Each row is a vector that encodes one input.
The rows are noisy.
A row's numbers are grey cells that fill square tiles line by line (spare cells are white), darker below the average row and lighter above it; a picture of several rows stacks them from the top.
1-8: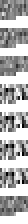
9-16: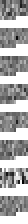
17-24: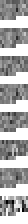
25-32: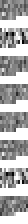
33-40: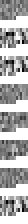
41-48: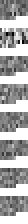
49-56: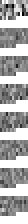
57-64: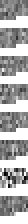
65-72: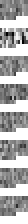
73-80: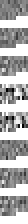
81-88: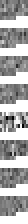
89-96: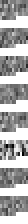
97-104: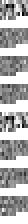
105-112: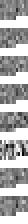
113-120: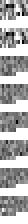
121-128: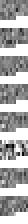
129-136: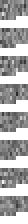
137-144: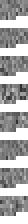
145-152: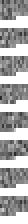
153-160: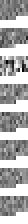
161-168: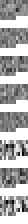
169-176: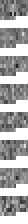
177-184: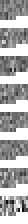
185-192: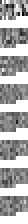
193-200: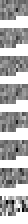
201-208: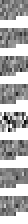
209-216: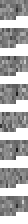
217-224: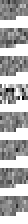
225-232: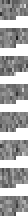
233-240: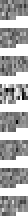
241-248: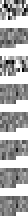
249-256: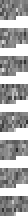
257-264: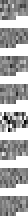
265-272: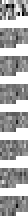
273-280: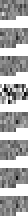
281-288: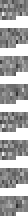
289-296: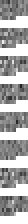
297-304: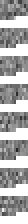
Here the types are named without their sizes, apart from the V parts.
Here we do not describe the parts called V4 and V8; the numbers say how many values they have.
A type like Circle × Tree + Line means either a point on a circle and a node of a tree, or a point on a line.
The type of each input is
Bool × V4 + Circle × List(V8) + Tree + Unit.
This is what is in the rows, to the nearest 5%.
About 70% of them hold a point on a circle, together with a list of values of V8. A few of them hold a fixed value. About 15% of them hold a node of a tree. The rest hold a true/false value and a value of V4.
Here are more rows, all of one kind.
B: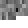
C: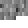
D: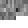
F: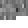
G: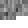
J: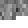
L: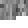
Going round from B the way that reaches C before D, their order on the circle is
B, J, L, C, F, G, D.
